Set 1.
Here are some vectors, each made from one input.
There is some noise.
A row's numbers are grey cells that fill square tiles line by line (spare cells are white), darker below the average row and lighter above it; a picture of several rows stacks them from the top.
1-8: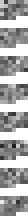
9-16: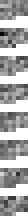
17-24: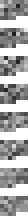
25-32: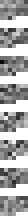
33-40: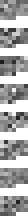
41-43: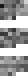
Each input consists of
a point on a 4-point line and a point on a 5-point line.
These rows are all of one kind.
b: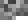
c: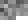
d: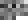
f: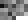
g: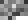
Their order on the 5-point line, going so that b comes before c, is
g, b, d, c, f.
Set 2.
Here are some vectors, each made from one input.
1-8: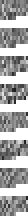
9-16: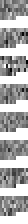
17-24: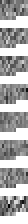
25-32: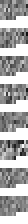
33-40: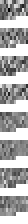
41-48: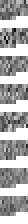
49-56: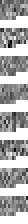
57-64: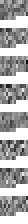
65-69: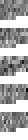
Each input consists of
a point on an 8-point line.
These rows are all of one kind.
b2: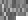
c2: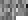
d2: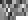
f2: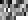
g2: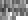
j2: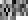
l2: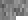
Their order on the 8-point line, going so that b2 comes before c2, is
j2, b2, g2, l2, d2, f2, c2.
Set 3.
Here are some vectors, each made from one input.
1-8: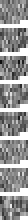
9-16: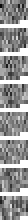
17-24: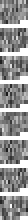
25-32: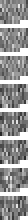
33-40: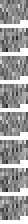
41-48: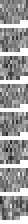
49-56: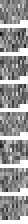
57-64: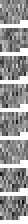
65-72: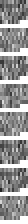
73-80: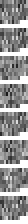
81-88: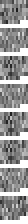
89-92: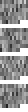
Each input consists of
three true/false values.
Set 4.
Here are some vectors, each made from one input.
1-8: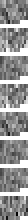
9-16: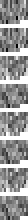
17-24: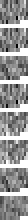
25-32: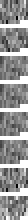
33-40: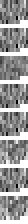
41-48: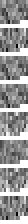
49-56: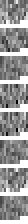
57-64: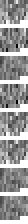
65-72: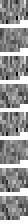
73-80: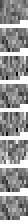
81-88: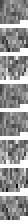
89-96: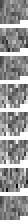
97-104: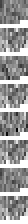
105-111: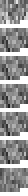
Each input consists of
a point on a 4-point line.
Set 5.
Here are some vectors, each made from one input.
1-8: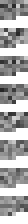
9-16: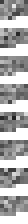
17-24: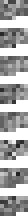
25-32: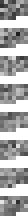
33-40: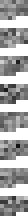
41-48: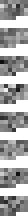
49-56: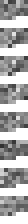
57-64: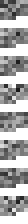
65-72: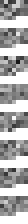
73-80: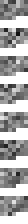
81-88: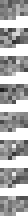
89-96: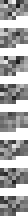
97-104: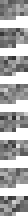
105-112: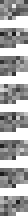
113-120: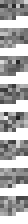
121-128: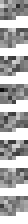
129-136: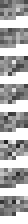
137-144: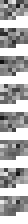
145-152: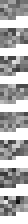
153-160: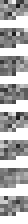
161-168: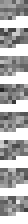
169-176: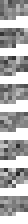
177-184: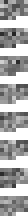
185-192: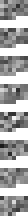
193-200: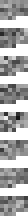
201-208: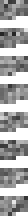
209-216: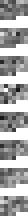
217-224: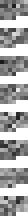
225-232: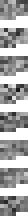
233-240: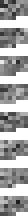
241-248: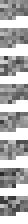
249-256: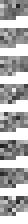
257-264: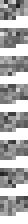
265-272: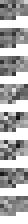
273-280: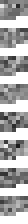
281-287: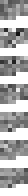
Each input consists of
a point on a 4-point line and a point on a 5-point line.
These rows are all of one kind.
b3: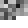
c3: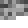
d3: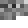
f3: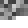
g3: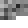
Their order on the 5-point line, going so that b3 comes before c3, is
f3, g3, d3, b3, c3.
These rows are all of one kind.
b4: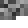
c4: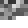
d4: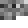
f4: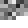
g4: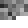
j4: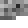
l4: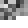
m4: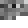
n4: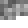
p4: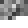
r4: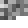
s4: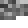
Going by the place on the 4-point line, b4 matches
d4, g4, m4 and s4.
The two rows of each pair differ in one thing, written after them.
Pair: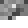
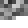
the place on the 4-point line
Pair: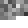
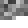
the place on the 5-point line
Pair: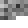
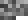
the place on the 4-point line
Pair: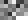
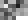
the place on the 5-point line
